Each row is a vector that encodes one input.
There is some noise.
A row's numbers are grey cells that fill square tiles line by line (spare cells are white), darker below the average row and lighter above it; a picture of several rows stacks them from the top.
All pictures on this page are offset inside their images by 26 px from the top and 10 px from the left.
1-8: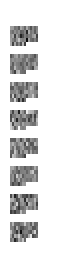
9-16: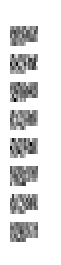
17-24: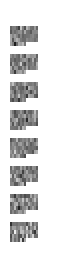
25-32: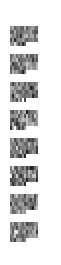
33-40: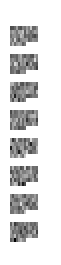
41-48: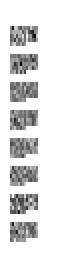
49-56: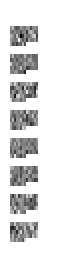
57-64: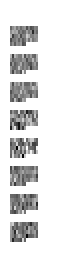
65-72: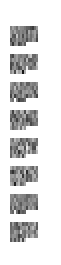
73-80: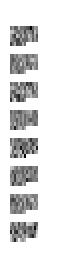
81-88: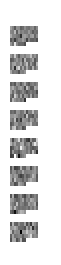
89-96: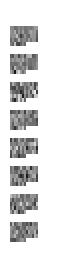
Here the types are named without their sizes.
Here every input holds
a label and a point on a line.
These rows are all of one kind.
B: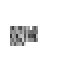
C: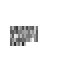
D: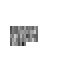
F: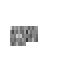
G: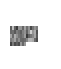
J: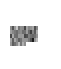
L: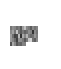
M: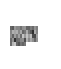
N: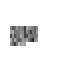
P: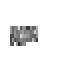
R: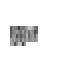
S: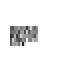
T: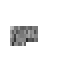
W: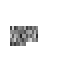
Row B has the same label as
G, L and W.
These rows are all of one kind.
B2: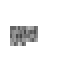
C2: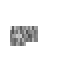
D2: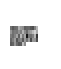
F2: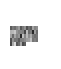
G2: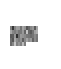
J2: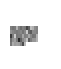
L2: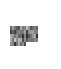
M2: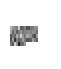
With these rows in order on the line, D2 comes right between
C2 and L2.
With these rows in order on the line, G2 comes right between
F2 and J2.
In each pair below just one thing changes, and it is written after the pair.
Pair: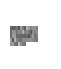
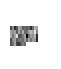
the place on the line
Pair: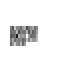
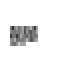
the place on the line
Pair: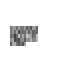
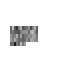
the place on the line
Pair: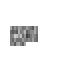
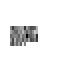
the label
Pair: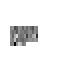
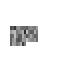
the label
